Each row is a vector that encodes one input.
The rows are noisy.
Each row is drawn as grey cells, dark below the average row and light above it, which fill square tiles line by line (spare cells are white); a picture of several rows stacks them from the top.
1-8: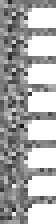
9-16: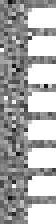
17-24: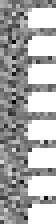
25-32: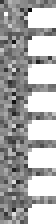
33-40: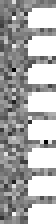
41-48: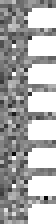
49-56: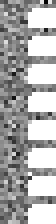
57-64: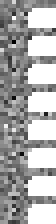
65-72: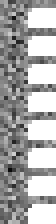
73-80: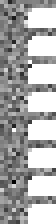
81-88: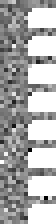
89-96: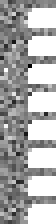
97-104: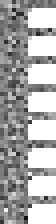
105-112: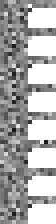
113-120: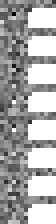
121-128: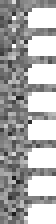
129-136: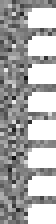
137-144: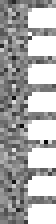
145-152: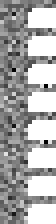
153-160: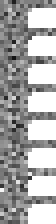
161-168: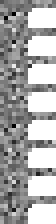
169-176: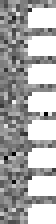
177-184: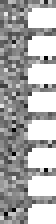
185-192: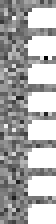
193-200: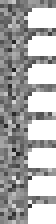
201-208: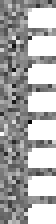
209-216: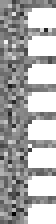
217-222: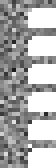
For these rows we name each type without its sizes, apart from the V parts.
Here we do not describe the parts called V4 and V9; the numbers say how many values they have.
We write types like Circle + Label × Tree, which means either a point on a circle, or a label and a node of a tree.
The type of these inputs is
(Label + Line) × Line + V4 × V9.
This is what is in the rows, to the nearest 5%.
About 55% of them hold a point on a line, together with either a label, or a point on a line. The rest hold a value of V4 and a value of V9.
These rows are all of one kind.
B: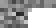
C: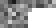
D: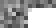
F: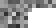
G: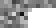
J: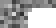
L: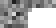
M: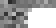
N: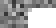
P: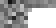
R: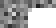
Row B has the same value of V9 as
G and L.
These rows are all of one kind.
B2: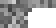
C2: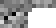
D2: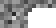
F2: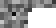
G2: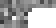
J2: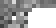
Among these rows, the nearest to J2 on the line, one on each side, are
B2 and D2.
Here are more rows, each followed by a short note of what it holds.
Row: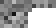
a label and a point on a line
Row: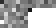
a point on each of two lines
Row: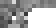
a label and a point on a line
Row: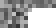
a value of V4 and a value of V9
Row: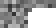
a label and a point on a line
